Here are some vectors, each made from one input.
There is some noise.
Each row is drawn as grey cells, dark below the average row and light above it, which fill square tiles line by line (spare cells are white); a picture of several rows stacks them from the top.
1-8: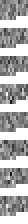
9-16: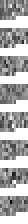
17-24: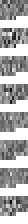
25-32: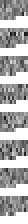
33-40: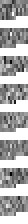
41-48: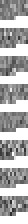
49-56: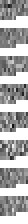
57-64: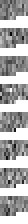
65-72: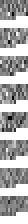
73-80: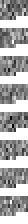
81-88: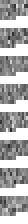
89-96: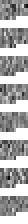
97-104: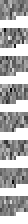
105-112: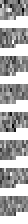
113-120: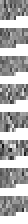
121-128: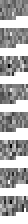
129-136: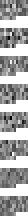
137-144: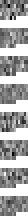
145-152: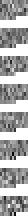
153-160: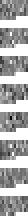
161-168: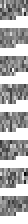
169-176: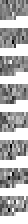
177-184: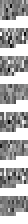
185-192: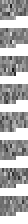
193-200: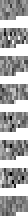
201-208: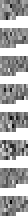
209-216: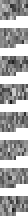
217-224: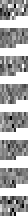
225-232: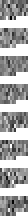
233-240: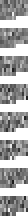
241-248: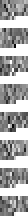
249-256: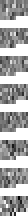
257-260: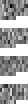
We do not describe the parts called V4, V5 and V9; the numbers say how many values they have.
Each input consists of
a node of a 7-node tree, a true/false value and a value of V9, together with either a point on a 7-point line and a value of V4, or a value of V5.
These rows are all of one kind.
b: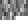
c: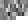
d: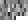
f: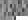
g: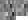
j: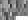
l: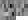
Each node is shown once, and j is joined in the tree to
c and d.
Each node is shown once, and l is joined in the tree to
d and g.
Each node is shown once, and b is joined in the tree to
d and f.
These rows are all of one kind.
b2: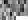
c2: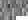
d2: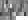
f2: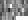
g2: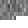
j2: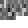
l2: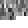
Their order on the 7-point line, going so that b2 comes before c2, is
l2, d2, b2, f2, j2, g2, c2.
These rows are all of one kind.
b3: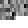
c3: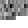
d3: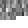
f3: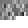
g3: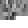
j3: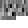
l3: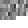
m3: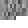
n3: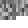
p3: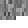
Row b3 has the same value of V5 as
c3, g3, l3 and n3.
